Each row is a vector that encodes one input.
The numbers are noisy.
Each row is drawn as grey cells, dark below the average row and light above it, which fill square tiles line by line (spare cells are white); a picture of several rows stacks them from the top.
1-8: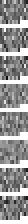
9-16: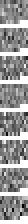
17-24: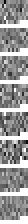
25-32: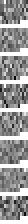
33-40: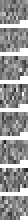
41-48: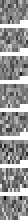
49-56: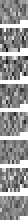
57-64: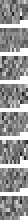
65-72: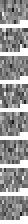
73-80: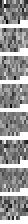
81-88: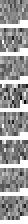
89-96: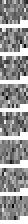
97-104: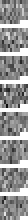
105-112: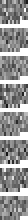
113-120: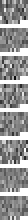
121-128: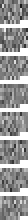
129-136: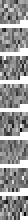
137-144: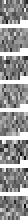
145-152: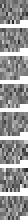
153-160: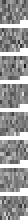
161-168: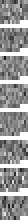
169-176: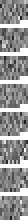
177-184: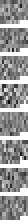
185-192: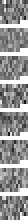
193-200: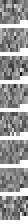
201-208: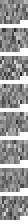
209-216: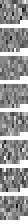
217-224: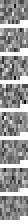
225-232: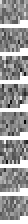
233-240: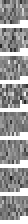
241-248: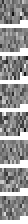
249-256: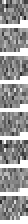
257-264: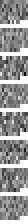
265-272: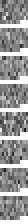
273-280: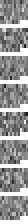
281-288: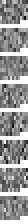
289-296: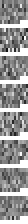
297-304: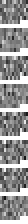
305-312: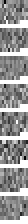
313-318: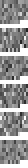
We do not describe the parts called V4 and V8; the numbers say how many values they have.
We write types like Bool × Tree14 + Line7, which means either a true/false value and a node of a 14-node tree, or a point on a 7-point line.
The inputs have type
List3(Line7) × V4 × V8.
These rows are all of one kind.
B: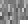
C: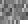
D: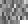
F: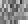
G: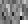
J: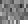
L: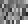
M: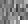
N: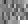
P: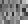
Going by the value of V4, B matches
C, G, J and L.
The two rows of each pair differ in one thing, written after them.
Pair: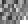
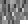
the value of V4
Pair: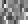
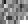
the value of V4
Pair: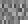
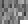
the value of V8
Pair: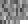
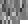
the place on the 7-point line in item 1 of the list
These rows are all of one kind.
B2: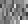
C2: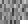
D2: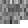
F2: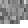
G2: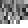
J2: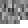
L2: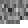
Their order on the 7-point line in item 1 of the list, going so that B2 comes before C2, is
G2, B2, J2, L2, F2, C2, D2.
